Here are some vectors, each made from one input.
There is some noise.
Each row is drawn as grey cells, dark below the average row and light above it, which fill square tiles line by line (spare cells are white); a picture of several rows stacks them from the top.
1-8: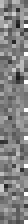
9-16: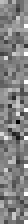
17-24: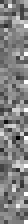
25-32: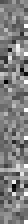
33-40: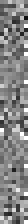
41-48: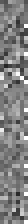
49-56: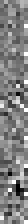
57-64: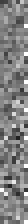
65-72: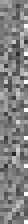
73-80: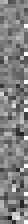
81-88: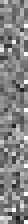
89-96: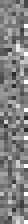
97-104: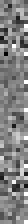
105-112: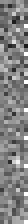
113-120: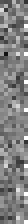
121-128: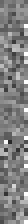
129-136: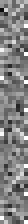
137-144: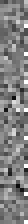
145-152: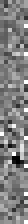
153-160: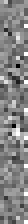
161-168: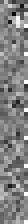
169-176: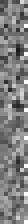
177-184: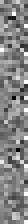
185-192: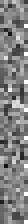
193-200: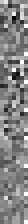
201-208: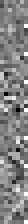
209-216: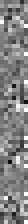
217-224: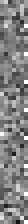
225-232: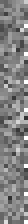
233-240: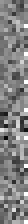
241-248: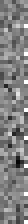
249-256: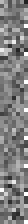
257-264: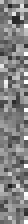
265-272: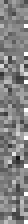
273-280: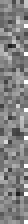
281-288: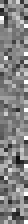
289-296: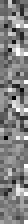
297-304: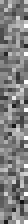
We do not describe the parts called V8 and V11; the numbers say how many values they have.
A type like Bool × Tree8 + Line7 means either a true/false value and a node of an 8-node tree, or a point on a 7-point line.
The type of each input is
Line15 × (Line15 + V11) + V8.
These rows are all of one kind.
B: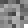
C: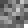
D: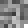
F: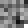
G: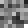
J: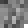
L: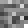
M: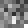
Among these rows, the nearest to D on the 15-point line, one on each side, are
B and L.
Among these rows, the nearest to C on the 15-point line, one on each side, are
B and J.
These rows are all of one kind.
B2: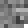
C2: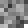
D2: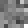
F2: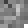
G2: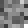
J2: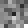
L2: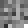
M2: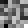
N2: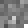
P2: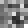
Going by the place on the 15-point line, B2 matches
D2 and J2.
